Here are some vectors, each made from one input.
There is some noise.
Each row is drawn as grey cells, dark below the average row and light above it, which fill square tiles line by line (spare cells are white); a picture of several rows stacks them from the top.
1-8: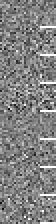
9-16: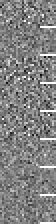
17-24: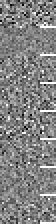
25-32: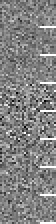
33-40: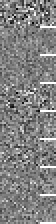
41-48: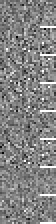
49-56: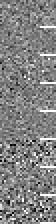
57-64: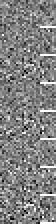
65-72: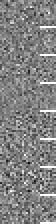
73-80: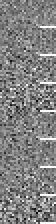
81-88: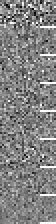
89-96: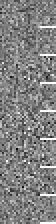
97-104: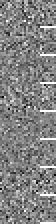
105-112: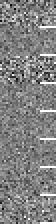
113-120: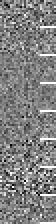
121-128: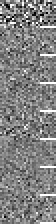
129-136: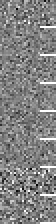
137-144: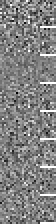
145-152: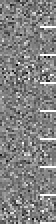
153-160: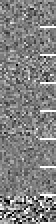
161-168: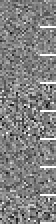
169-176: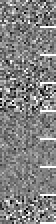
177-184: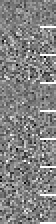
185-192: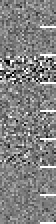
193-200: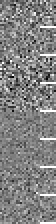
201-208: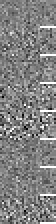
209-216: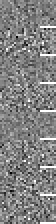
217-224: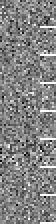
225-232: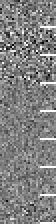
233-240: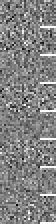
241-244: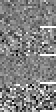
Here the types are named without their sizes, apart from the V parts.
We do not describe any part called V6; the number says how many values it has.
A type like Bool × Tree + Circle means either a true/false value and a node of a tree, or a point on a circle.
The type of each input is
Circle + Tree × Tree × V6.
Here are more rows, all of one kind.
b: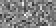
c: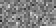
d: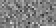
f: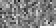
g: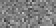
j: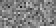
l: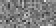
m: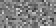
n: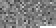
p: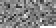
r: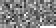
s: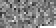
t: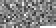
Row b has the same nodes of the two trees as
c, f and s.
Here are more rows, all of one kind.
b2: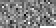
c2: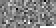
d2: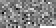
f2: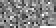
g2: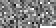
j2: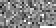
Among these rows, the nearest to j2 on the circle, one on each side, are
c2 and f2.
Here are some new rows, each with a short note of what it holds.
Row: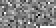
a point on a circle
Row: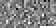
a point on a circle
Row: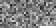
a node of each of two trees and a value of V6
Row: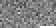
a node of each of two trees and a value of V6
